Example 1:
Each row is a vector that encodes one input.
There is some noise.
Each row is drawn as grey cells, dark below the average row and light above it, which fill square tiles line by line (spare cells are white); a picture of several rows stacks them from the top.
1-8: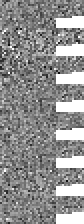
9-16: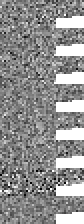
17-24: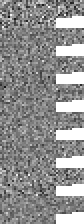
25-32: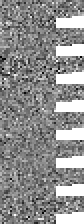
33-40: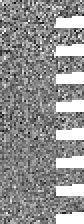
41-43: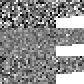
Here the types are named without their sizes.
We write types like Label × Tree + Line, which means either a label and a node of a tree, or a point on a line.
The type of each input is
Line.
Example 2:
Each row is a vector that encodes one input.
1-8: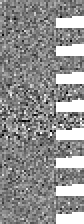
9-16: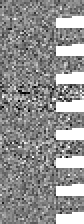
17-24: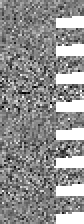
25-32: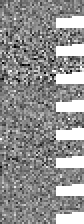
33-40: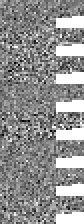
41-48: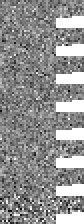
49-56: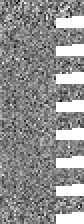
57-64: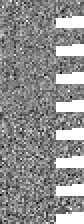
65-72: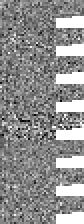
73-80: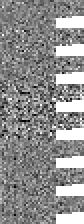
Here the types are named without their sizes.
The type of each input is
Bool × Bool × Bool × Bool + Unit.
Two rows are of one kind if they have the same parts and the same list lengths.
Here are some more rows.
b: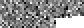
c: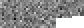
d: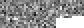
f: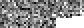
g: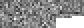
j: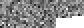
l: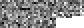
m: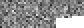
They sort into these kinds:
b, c, d, g, j, m
f, l

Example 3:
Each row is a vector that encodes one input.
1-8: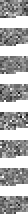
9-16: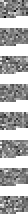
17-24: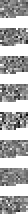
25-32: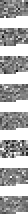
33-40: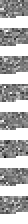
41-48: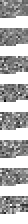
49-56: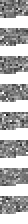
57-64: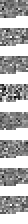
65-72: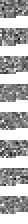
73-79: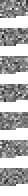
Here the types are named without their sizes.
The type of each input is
Label.
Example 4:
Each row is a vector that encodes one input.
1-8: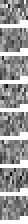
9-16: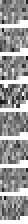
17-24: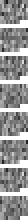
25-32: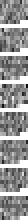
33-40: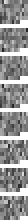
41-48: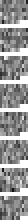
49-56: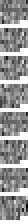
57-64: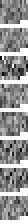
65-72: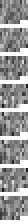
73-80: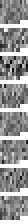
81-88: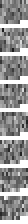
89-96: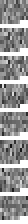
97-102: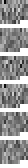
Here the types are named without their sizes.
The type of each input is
Label.
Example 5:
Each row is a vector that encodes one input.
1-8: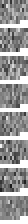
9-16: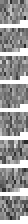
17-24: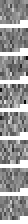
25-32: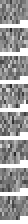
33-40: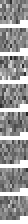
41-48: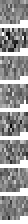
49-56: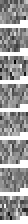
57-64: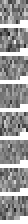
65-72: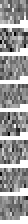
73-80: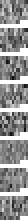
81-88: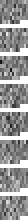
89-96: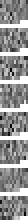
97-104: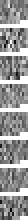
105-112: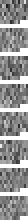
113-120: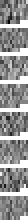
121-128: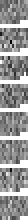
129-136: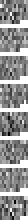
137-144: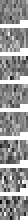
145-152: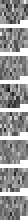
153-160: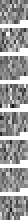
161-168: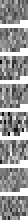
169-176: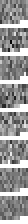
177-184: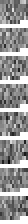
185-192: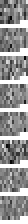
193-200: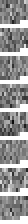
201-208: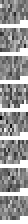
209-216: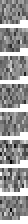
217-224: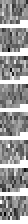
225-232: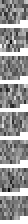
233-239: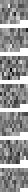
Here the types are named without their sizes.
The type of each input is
Circle.
